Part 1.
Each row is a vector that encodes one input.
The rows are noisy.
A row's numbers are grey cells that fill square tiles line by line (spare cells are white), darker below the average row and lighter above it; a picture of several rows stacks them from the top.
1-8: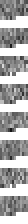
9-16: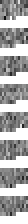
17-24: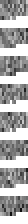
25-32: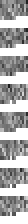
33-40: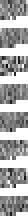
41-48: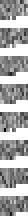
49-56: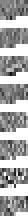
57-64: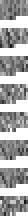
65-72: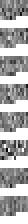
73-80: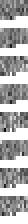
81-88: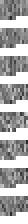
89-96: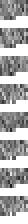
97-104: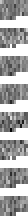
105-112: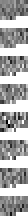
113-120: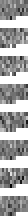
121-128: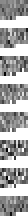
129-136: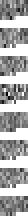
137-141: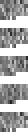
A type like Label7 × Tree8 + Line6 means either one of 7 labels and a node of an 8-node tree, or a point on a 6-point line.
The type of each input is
Bool × Bool × Bool + Unit.
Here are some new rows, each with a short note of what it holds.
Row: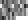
three true/false values
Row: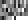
a fixed value
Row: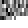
a fixed value
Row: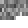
three true/false values
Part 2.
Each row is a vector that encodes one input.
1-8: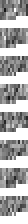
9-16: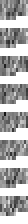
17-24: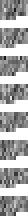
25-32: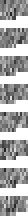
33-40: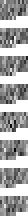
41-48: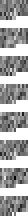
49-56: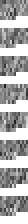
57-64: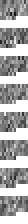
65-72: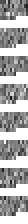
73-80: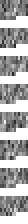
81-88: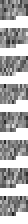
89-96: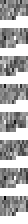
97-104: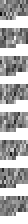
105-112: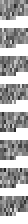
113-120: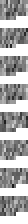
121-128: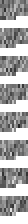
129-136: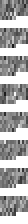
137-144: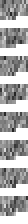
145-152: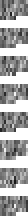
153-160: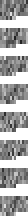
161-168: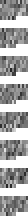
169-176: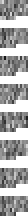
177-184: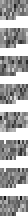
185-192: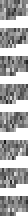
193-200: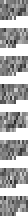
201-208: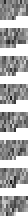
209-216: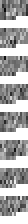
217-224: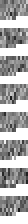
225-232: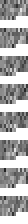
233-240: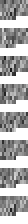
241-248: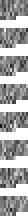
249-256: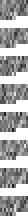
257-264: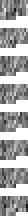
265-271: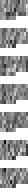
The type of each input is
Bool × Bool × Bool.
